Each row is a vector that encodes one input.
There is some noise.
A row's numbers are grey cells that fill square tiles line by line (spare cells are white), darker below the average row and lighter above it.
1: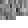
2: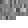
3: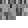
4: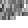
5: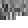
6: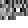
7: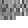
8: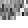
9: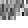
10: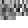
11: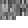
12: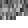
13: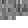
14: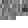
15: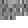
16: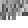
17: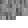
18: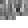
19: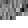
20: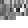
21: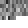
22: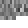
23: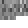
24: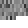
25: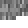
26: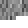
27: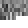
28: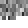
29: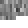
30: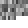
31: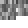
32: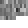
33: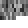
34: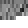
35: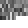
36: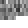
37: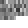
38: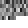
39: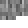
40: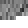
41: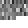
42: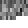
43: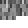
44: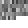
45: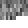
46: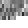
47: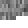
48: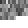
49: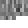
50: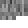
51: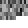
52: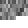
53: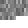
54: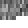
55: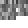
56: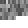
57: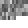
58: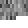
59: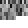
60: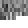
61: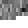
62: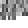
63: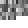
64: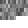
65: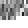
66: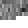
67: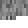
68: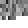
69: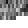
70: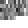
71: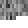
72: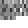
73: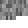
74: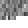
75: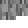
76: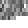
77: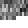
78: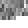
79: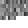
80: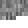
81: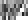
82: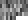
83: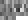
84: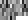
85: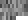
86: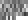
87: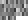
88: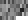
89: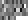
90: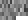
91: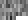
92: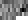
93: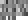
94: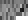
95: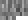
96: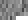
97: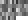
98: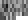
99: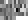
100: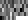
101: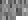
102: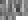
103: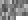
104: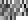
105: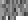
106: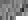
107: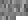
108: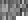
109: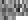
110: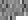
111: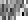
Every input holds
either one of 5 labels and a point on a 4-point line, or a list of up to two points on a 5-point line.
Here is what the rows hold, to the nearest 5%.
About 30% of them hold one of 5 labels and a point on a 4-point line. The rest are lists of up to two points on a 5-point line: about 5% of all rows are empty, 25% hold one and 40% two.
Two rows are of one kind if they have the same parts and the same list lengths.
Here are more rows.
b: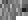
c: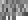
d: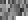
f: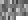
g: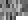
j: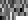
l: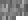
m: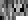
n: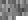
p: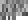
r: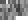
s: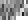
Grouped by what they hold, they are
b, d, n, r
c, f, p, s
g, l
j, m

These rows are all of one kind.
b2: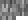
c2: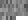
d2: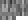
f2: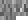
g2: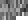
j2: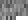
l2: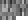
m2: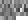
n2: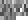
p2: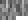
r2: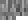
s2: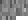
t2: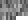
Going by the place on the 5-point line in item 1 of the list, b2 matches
d2, l2, m2 and r2.
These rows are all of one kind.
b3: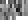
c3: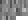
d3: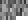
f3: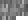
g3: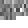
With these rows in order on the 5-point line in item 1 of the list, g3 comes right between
c3 and f3.
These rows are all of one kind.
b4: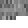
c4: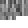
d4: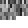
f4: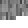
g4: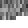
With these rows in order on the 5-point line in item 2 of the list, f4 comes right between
c4 and d4.
